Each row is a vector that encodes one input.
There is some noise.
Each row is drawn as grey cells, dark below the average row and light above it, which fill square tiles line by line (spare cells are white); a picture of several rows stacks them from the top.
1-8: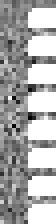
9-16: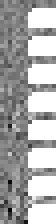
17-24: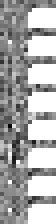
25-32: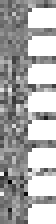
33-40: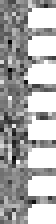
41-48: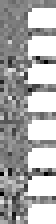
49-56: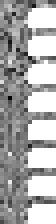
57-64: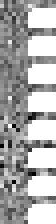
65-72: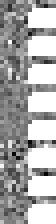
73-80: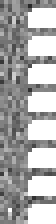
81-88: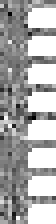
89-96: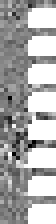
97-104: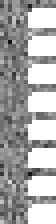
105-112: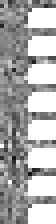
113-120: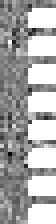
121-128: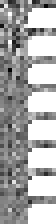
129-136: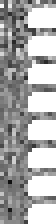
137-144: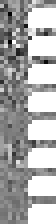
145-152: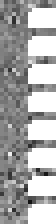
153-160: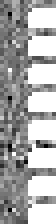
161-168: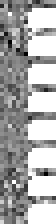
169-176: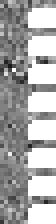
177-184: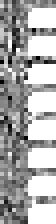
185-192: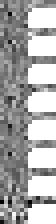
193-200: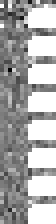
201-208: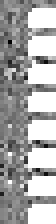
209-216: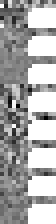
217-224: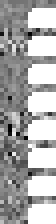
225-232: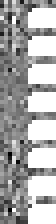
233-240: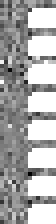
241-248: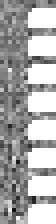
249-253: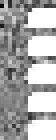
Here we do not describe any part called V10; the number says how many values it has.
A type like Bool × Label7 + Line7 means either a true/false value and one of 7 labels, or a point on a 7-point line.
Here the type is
Bool × (Line9 + Line11 × V10).
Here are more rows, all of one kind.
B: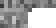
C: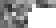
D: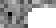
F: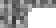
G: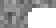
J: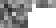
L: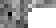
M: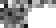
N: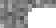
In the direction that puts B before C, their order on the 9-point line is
L, N, F, B, C, D, M, G, J.
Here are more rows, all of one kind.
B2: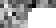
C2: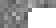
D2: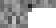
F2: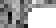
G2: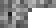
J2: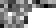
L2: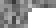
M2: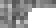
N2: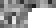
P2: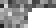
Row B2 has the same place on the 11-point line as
D2 and F2.
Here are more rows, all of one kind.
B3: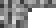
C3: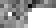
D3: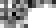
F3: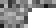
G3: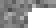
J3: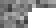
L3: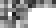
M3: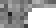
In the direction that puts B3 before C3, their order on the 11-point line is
G3, B3, C3, M3, L3, D3, F3, J3.
